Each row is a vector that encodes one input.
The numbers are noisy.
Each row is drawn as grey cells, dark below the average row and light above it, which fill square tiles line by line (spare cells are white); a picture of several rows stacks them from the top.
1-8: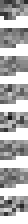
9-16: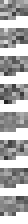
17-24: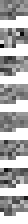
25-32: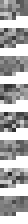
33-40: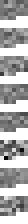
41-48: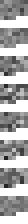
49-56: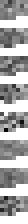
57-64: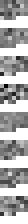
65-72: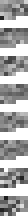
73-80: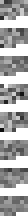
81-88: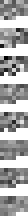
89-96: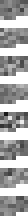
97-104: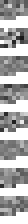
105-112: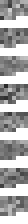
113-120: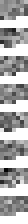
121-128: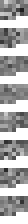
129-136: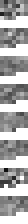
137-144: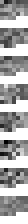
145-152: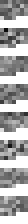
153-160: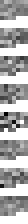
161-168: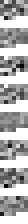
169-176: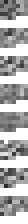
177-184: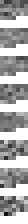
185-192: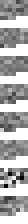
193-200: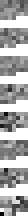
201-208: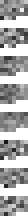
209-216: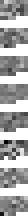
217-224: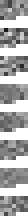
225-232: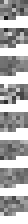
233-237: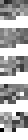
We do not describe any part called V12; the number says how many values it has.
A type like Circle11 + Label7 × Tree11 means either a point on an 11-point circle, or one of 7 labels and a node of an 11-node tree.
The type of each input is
Bool × Circle9 × List2(V12).
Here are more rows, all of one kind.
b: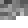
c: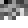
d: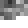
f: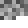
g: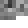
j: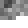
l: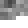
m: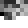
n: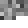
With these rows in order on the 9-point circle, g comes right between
d and n.
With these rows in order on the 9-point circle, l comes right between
b and f.
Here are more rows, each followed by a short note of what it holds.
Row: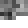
a point on a 9-point circle and a true/false value, together with a list of two items
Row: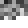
a point on a 9-point circle and a true/false value, together with the empty list
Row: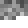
a point on a 9-point circle and a true/false value, together with the empty list
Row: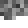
a point on a 9-point circle and a true/false value, together with a list of one item
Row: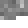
a point on a 9-point circle and a true/false value, together with a list of two items
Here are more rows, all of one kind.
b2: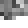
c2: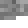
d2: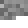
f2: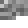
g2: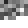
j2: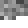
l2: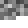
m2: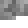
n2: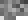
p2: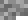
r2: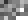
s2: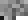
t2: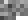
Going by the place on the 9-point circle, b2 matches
c2, g2, l2 and m2.
